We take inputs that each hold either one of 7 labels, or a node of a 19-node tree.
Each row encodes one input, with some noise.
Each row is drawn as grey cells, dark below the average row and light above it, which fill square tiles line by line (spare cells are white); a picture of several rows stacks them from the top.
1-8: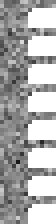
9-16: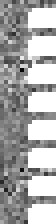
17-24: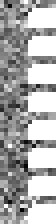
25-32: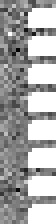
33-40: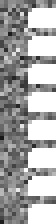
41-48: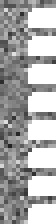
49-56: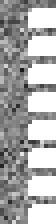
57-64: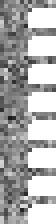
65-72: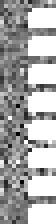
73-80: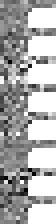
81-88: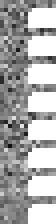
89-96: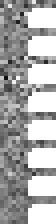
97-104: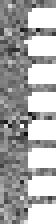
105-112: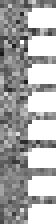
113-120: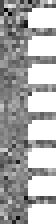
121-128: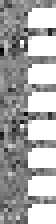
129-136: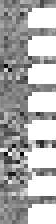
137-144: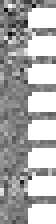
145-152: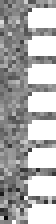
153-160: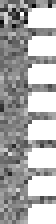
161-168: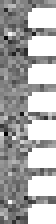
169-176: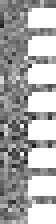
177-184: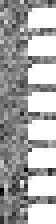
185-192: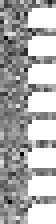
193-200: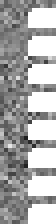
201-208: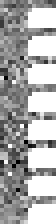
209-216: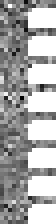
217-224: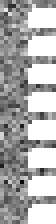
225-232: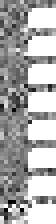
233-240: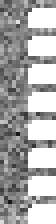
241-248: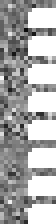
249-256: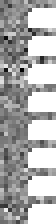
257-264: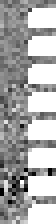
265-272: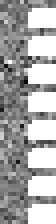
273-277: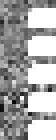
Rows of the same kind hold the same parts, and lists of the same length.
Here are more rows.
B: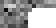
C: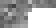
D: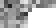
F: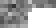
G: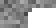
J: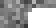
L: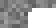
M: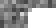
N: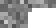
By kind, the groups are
B, D, G, J, L, N
C, F, M

